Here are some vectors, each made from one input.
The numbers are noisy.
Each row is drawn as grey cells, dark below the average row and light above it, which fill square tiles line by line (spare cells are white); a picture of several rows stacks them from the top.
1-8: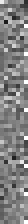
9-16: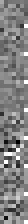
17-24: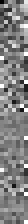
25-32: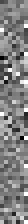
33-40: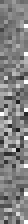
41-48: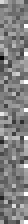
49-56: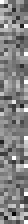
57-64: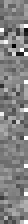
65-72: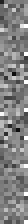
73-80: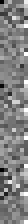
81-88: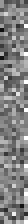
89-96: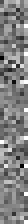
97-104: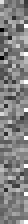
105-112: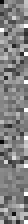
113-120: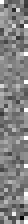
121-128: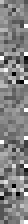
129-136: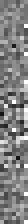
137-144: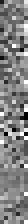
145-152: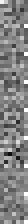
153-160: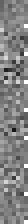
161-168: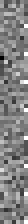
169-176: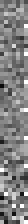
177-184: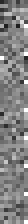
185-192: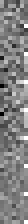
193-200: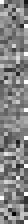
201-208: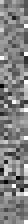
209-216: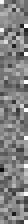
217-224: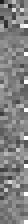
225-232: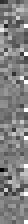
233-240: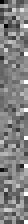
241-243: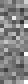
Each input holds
a point on an 8-point circle, together with either one of 11 labels, or a point on a 19-point line.
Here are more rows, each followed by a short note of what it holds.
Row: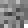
a point on an 8-point circle and one of 11 labels
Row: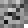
a point on an 8-point circle and one of 11 labels
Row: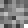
a point on an 8-point circle and one of 11 labels
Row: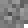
a point on an 8-point circle and one of 11 labels
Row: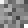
a point on an 8-point circle and one of 11 labels
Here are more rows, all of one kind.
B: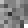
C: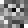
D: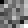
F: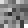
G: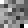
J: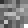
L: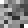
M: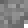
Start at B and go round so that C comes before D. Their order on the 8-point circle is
B, F, C, J, D, G, M, L.
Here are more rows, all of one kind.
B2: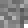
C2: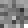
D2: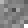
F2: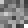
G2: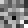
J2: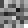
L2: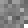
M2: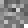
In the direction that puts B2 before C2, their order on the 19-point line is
L2, M2, D2, F2, B2, J2, G2, C2.
